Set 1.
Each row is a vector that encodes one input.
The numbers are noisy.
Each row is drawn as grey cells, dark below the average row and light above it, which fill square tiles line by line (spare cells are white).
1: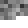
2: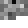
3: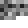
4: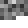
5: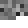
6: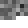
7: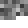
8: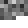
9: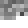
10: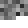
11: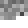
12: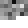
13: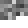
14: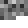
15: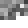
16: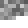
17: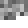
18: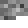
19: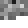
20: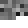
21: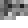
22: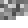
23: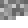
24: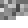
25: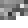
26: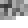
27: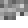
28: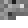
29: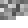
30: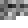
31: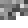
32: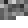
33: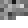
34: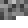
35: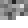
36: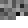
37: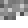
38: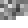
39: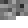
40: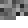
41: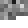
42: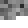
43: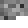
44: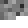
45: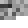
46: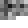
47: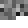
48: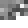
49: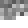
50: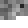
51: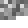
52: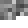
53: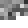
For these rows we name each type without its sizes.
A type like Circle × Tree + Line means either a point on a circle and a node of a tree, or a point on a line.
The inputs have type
Bool × (Tree + Unit).
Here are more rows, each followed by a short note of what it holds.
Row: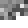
a true/false value
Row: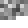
a node of a tree and a true/false value
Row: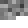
a node of a tree and a true/false value
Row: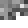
a true/false value
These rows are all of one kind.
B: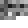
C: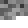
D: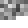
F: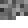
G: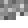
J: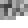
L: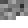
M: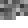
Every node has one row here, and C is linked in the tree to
G, J, L and M.
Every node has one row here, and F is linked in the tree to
M.
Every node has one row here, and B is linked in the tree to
J.
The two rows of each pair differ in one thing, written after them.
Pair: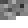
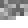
the true/false value
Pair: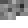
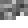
the node of the tree
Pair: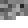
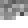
the true/false value
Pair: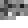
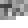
the true/false value
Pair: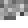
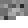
the true/false value
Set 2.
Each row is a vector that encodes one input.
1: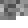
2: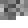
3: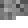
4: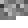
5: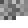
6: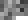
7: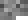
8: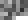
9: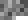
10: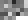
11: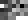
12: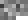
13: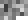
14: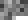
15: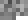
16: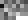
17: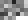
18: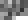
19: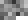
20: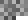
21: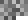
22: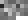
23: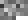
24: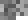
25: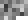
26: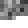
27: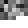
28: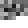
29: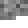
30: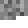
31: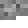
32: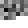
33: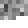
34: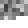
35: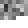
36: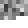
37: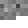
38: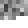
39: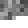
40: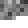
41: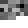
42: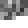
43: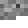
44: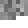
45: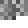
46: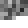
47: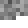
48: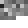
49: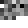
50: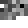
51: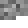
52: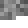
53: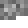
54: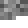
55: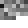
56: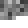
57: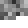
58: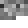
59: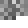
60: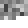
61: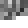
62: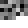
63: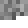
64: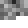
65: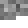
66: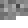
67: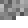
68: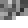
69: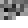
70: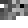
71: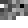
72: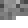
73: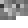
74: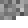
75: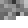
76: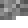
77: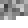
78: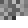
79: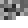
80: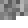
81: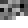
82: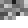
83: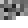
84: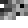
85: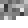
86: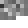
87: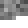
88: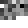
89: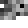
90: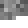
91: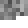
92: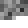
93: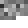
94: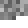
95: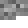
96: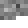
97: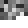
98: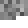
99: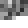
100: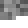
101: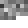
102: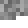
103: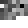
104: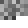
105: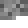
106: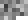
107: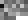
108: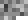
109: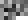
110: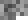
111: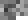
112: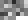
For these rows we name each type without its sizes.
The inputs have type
Bool × Tree.
